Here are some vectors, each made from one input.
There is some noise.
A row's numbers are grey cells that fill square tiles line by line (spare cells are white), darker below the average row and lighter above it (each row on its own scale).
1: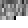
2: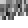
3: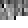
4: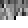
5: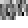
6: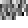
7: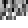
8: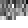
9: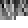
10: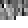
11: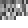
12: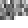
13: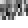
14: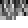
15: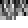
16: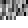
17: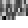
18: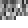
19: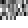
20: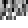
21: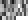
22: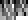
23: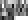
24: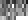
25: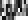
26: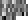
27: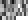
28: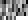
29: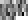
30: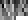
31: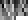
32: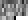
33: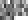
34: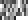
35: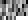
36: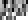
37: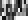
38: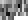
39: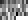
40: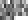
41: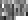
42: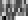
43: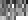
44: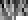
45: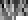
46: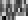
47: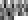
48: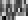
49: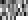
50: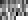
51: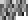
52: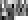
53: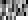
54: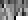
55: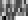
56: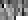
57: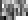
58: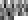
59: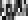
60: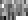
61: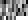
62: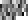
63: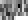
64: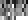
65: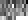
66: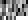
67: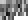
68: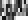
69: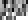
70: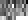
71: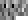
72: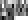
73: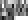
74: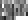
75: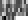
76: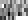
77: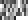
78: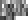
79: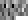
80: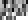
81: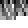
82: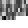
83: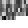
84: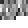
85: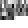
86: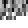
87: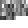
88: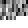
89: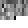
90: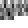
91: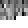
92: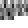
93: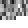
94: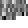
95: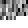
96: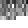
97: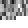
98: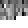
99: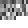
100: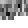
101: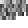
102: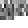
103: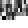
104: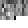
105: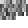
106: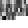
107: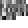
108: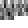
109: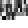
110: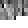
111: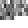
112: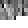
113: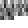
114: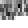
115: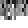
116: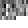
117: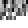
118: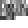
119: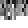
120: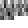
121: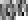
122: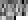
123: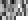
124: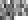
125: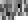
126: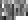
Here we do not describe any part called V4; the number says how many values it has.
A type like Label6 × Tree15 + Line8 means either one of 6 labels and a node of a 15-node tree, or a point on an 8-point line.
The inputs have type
(Bool × V4 + Label6) × V4.
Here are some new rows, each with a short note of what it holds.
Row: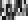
a true/false value and two values of V4
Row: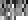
a true/false value and two values of V4
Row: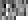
one of 6 labels and a value of V4
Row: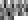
one of 6 labels and a value of V4
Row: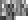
one of 6 labels and a value of V4
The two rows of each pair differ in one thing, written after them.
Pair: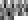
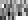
the label
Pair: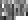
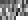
the value of V4
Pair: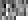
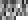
the label
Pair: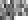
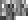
the value of V4
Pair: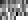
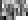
the value of V4
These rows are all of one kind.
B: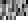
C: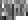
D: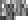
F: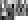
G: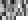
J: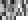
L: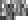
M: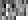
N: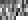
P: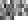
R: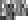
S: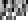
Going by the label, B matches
F and S.
